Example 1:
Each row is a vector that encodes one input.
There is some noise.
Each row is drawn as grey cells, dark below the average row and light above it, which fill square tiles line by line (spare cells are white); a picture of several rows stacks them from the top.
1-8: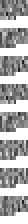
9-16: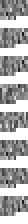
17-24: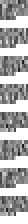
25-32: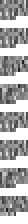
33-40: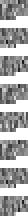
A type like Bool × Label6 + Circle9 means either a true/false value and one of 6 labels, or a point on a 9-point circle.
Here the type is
Label4.
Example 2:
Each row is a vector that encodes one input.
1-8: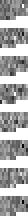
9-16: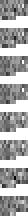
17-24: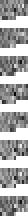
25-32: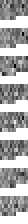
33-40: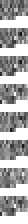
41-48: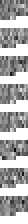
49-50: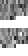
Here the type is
Bool × Bool × Bool × Bool.
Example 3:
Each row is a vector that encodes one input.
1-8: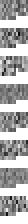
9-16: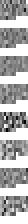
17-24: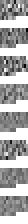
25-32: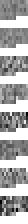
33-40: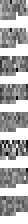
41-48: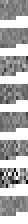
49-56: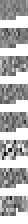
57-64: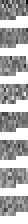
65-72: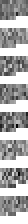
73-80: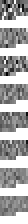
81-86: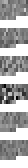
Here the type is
Bool × Bool × Bool × Bool.
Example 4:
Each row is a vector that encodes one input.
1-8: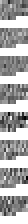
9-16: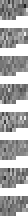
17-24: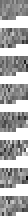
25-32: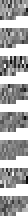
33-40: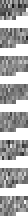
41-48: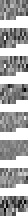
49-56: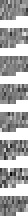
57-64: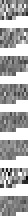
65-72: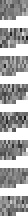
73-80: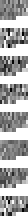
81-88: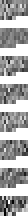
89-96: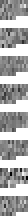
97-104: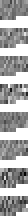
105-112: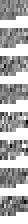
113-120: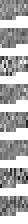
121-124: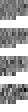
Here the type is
Circle15 + Unit.
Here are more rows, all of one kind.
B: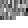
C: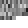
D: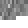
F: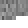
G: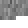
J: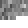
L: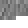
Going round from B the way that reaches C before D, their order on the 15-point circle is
B, G, L, J, C, F, D.
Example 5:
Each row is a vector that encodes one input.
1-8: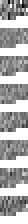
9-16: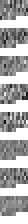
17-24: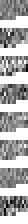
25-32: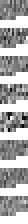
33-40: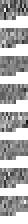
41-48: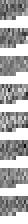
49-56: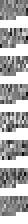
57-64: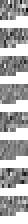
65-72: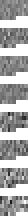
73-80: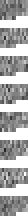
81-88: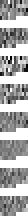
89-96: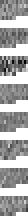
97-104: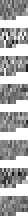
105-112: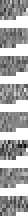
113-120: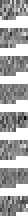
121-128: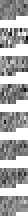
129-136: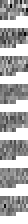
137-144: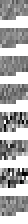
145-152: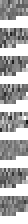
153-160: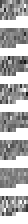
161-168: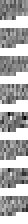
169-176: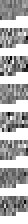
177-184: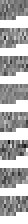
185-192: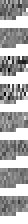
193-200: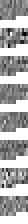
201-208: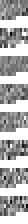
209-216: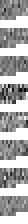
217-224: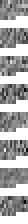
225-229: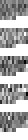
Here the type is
Circle15 + Unit.
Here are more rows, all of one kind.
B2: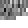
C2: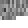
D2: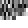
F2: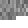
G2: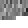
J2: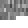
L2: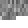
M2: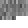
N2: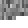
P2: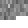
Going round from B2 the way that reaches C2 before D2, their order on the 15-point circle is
B2, N2, C2, D2, G2, L2, P2, F2, J2, M2.
